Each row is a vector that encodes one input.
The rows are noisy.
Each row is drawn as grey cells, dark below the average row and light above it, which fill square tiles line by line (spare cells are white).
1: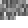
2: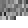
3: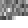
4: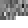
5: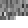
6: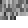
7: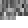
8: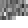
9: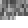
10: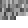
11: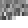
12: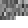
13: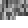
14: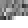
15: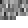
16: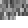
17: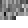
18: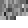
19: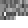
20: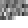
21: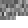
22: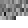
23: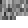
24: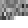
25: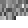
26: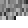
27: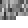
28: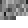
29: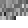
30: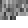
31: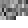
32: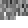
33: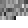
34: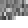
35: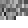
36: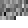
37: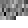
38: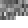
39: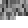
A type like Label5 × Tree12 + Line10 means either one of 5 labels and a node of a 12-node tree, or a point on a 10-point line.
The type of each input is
Bool × Line6.
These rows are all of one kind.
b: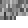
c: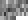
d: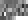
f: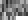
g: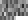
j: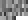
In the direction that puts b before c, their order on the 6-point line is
b, d, g, c, j, f.
